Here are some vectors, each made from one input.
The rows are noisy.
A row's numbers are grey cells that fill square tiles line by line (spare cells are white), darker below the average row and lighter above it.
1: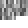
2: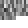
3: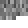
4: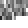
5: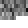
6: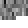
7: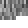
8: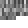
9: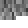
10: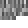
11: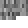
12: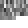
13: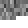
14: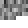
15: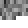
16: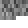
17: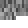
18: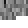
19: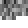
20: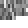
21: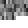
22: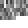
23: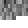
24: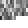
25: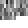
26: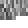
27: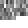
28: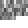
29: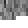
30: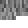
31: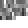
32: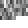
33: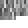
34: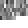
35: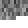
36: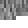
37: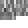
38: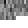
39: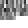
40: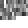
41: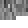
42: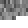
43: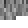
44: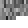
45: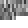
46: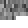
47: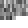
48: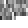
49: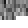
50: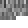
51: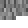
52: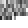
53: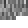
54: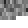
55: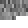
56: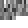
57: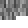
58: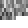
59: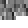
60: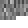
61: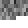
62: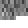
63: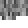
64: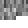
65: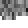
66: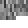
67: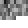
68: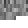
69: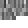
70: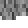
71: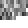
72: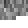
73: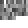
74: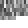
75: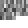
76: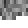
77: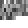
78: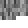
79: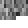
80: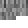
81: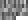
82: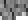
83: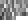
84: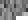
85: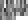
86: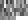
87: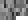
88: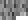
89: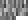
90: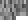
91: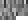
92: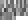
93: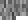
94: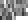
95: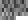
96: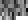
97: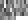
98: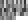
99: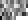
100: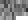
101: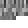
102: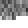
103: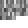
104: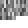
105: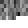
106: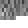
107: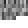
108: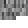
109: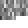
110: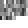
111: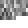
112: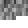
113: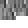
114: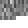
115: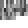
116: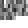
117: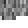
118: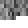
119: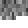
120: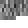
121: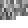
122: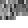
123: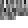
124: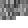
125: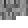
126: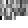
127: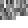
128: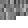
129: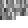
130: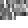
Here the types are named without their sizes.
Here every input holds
a point on a line and a true/false value, together with either a point on a line, or a node of a tree.
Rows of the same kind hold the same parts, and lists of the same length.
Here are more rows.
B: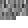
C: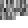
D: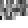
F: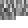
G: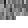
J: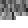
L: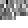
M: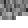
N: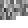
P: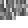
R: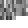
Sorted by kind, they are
B, C, F, G, J, L, M, N
D, P, R

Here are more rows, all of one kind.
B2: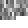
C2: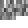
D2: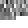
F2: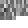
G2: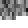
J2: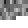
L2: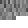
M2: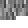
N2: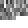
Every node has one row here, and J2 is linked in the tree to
F2.
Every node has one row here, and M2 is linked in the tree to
N2.
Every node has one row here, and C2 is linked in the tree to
B2 and G2.
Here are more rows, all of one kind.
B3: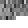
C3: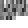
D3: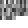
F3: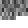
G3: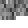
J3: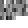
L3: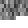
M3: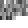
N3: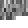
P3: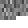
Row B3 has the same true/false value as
F3, G3, L3 and P3.
